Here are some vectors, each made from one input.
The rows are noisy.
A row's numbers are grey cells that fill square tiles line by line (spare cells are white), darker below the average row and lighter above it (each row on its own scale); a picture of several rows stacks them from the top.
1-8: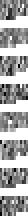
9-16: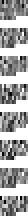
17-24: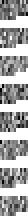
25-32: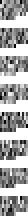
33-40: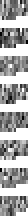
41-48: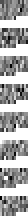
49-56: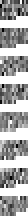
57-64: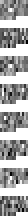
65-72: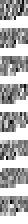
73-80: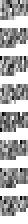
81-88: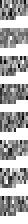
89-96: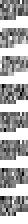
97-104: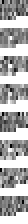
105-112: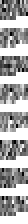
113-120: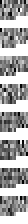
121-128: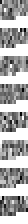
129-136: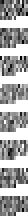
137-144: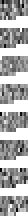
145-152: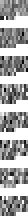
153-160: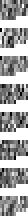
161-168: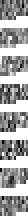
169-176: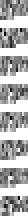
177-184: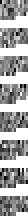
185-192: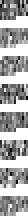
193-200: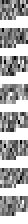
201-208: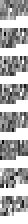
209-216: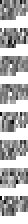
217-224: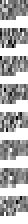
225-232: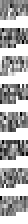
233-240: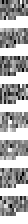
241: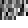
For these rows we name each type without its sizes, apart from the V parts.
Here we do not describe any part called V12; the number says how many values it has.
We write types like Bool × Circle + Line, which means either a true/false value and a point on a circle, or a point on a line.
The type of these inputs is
Circle × Tree × V12.
